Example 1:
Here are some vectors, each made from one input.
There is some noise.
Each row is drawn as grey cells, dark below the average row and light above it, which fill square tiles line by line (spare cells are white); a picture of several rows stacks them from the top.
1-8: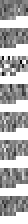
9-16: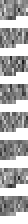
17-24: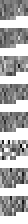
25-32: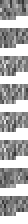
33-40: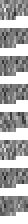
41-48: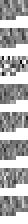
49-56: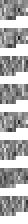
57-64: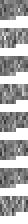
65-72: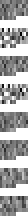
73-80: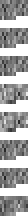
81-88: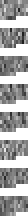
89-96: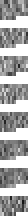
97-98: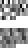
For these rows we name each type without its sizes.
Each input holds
either a fixed value, or three true/false values.
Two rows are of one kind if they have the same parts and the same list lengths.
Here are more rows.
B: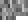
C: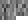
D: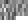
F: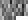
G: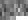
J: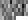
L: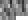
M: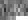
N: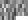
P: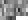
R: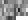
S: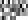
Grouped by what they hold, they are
B, C, D, F, G, J, L, M, N, P, R
S

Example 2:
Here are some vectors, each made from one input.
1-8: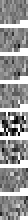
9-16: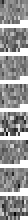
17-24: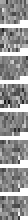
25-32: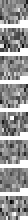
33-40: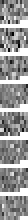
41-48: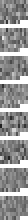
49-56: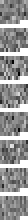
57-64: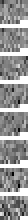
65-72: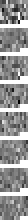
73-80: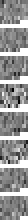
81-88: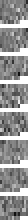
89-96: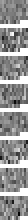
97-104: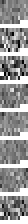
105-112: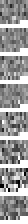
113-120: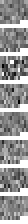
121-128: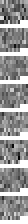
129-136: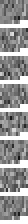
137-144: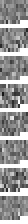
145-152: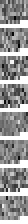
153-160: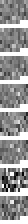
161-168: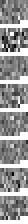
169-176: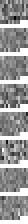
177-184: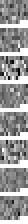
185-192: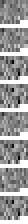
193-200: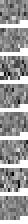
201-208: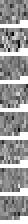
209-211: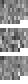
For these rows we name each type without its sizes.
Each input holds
a label.
